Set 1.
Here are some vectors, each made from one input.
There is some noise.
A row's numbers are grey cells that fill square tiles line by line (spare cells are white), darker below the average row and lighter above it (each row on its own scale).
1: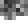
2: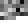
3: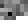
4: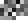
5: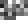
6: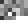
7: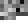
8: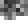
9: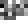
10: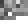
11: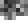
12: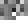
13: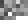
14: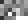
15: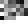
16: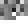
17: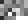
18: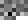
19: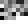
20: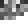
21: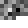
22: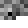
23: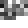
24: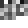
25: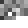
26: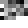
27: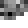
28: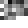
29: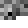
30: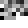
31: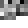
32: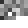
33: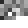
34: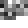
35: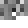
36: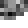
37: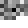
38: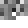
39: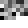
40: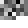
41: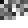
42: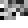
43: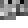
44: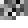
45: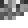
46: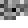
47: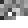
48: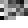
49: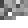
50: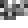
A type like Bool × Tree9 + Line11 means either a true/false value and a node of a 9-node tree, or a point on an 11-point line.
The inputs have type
List2(Line5).
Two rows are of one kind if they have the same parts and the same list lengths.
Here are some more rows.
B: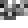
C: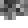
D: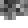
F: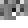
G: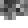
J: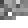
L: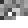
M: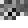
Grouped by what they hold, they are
B, F, J, L
C, D, G
M

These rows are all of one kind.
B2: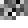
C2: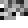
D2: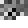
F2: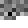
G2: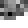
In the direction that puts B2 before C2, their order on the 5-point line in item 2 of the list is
G2, F2, D2, B2, C2.
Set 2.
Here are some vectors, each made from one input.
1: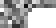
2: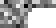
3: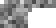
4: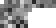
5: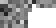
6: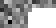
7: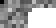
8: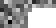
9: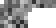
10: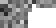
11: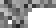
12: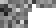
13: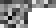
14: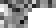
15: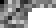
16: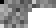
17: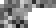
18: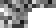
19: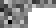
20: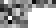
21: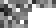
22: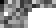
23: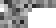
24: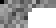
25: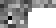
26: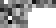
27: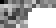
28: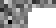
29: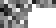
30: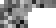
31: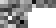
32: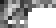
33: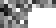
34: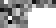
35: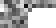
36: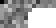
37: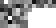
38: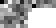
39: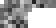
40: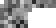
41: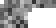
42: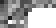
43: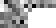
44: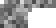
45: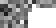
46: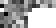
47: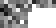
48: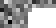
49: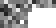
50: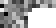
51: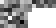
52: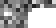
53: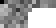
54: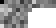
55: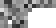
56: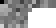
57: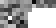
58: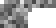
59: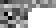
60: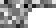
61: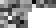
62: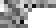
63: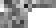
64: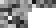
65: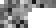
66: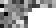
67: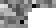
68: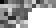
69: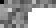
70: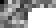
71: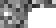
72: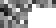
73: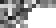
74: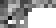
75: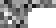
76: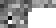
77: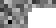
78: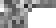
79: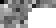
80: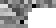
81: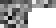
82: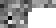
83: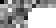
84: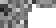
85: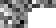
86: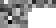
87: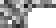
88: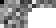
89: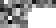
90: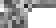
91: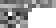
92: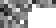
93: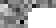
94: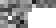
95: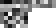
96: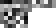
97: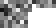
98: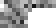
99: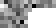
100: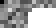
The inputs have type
List2(Line7).
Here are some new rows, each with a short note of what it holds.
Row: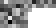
a list of one item
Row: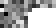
the empty list
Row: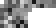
a list of one item
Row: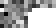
the empty list
